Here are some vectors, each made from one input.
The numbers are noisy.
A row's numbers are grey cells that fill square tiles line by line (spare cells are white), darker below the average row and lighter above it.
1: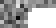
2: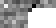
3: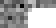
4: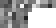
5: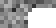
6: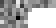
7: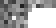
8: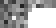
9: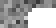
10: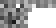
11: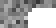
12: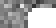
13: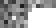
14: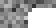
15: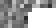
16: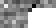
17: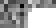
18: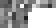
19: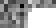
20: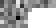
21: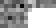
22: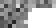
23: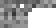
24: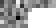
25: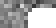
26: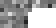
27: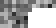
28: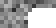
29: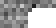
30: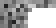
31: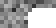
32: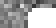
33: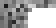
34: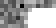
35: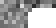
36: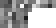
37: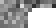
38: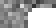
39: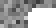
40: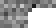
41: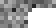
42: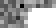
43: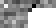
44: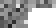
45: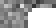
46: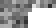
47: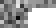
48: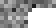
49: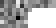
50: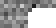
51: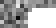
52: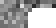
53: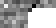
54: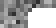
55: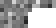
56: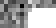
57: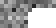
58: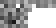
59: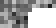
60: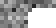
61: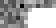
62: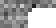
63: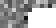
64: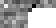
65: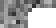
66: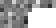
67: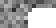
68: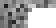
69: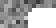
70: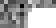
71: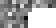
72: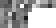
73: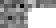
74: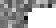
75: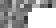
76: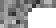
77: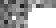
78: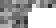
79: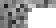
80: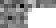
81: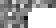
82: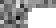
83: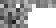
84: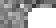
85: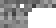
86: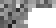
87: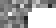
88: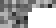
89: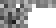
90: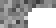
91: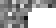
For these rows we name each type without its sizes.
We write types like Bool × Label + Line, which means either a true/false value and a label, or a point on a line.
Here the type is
Bool × Tree + Line.
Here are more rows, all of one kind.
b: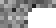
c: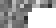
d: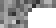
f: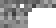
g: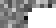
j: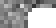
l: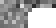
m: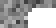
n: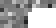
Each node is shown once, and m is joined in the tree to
d and n.
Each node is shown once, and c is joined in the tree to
b, f and g.
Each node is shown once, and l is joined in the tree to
j.
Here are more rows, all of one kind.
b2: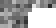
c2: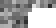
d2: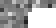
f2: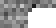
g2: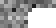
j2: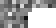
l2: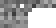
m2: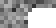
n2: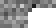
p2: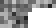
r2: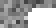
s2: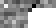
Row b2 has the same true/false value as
c2, d2, j2 and p2.
